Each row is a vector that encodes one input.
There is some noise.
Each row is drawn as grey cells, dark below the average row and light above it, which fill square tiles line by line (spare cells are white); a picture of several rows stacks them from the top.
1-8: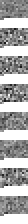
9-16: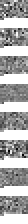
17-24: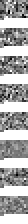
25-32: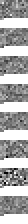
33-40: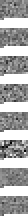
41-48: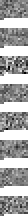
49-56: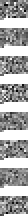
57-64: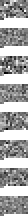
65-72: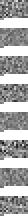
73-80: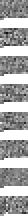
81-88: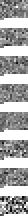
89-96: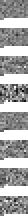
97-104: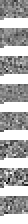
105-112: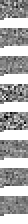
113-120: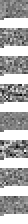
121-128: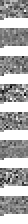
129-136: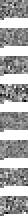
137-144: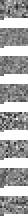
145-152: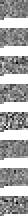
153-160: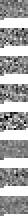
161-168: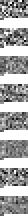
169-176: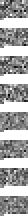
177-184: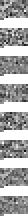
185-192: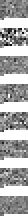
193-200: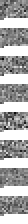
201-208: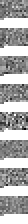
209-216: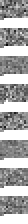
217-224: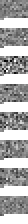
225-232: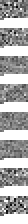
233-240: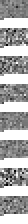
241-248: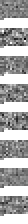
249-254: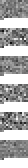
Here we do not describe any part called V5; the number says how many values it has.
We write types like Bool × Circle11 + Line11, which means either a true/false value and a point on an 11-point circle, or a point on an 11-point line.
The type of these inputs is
(Circle10 + Unit) × Line3 × Line6 + Line9 × V5 + Line13.
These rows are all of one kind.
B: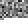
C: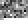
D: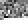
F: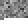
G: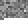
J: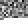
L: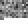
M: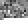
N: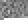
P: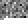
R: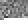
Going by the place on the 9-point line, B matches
F, M and P.
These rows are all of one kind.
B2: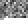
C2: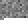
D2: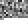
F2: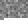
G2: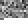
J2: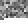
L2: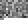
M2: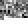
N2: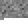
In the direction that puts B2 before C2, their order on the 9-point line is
F2, B2, M2, N2, D2, C2, G2, L2, J2.
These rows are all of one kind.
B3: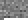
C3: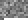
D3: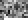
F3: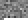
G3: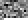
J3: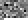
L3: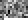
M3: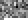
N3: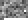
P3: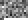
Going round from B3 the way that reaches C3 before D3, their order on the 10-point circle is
B3, J3, M3, P3, C3, G3, F3, N3, D3, L3.
